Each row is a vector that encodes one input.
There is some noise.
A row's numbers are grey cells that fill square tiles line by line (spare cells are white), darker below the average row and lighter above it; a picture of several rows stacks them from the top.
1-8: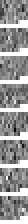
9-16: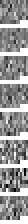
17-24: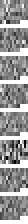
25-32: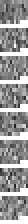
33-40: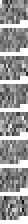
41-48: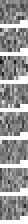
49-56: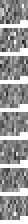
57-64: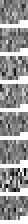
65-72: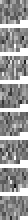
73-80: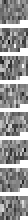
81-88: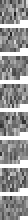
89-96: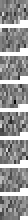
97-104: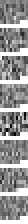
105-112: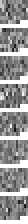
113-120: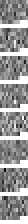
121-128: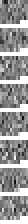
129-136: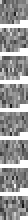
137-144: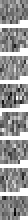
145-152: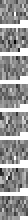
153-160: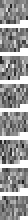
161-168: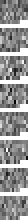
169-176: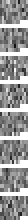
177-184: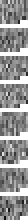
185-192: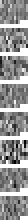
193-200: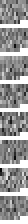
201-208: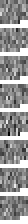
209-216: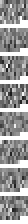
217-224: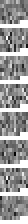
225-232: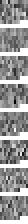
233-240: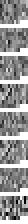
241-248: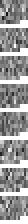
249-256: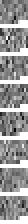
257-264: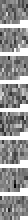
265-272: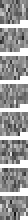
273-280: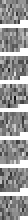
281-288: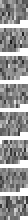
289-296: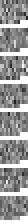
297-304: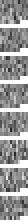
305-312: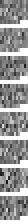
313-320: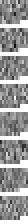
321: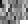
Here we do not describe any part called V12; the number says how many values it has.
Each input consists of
a list of up to three items, each one of 6 labels and a value of V12.
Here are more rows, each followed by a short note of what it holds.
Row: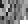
a list of one item
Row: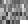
a list of one item
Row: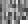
a list of two items
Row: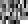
the empty list
